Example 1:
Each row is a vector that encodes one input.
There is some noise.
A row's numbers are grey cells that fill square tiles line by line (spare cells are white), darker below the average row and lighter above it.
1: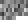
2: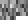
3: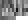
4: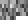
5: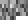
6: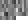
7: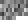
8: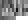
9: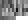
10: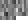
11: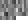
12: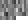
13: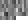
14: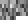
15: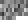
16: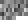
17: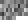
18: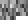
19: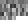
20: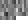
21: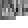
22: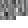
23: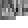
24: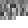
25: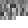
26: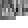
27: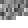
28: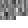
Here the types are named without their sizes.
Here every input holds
a label.
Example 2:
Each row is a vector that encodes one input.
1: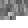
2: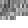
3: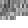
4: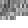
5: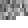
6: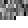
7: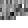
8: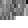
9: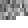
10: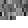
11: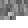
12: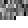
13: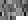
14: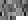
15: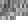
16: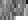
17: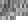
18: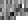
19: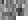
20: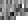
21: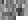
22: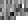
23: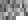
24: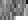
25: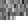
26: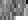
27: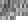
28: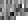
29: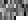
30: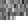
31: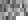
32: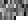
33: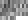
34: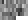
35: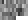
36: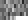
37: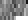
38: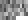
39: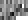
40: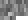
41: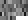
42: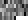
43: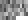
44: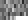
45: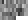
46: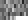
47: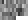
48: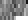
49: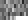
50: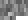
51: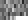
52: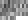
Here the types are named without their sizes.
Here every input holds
a node of a tree.
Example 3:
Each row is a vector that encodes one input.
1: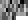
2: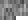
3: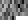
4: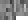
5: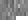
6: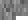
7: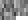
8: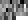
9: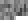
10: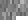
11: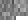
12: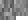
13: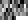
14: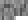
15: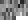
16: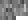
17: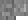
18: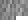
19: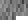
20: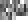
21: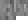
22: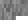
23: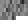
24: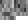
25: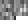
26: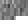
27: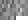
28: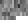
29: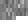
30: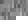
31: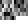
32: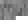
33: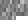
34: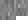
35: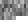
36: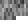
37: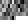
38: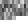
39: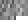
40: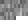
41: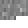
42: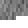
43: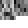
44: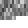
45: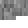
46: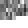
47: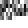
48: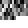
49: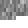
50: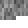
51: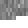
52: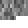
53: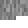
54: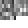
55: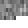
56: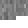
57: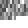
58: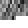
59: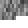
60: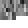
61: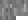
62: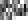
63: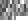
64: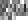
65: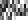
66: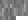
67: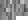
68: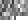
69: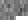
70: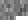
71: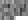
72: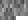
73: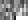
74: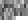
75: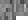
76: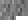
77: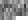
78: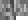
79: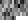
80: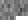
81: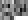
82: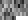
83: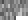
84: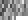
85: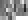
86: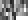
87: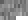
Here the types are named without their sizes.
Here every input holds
a point on a line.
